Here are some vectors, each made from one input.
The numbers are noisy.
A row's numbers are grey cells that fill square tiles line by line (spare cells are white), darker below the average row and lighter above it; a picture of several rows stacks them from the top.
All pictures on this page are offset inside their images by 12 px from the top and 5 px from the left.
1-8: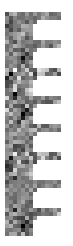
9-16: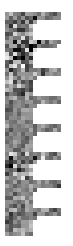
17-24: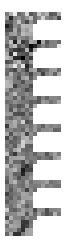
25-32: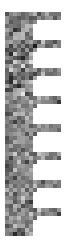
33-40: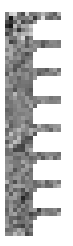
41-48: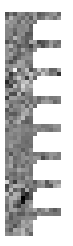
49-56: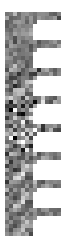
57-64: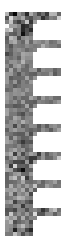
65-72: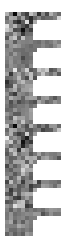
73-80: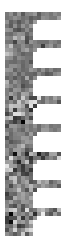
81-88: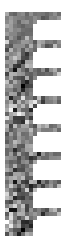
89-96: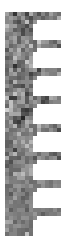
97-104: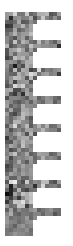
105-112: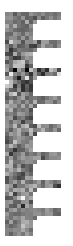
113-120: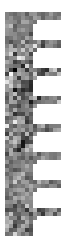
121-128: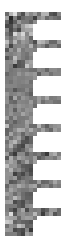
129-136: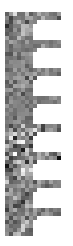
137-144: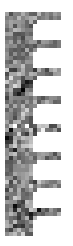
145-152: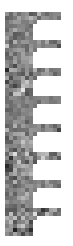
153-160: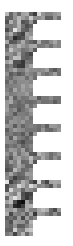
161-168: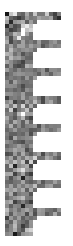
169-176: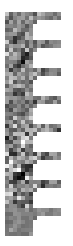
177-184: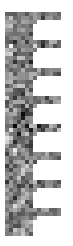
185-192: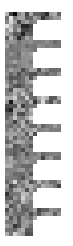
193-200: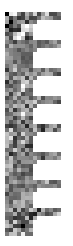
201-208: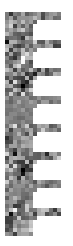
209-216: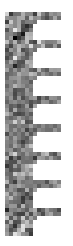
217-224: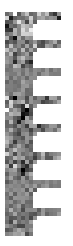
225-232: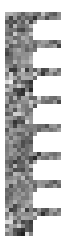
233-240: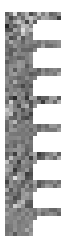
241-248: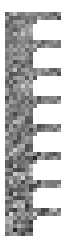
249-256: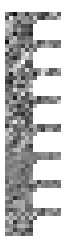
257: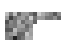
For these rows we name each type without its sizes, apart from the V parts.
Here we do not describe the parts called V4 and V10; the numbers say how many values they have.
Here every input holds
a label, a point on a line and a value of V4, together with either a point on a line, or a value of V10.
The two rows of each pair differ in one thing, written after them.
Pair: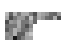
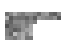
the place on the line
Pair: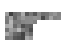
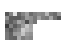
the label
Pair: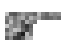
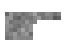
the place on the line
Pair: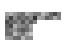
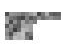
the label
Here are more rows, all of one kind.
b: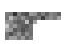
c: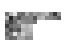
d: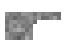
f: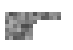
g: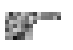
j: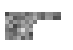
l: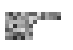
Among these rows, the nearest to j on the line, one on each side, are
f and l.
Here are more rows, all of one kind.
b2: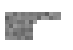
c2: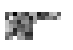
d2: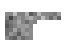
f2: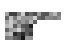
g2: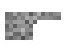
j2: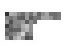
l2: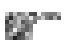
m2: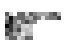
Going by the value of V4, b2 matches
f2 and m2.
